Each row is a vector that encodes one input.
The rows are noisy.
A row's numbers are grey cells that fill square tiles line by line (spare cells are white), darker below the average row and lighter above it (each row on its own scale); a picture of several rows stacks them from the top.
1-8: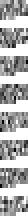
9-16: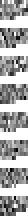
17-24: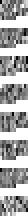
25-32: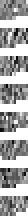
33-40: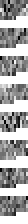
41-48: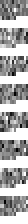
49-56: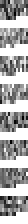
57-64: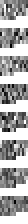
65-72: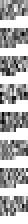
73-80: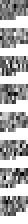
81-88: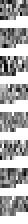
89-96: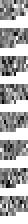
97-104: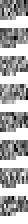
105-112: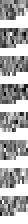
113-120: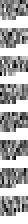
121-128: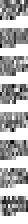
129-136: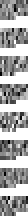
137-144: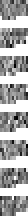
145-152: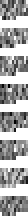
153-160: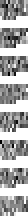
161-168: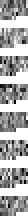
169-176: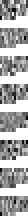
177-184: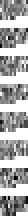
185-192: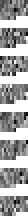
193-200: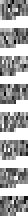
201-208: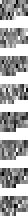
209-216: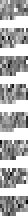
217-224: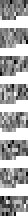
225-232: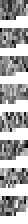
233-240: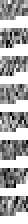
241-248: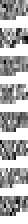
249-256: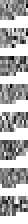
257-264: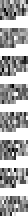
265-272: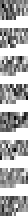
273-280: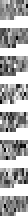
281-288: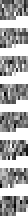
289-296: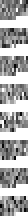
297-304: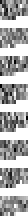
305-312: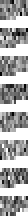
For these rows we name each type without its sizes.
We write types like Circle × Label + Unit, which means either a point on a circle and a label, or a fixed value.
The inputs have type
Bool × Circle × (Circle + Line) × Label.
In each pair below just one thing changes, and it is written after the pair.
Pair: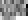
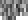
the place on one of the two circles
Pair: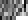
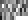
the place on one of the two circles
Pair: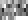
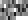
the place on one of the two circles
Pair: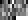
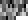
the label
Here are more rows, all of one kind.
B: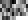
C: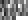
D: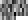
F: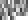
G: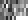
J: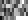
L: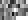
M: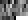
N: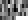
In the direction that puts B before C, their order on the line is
B, L, N, F, M, D, G, C, J.
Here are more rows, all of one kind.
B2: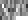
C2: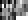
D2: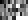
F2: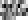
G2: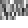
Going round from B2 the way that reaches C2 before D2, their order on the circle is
B2, C2, G2, F2, D2.
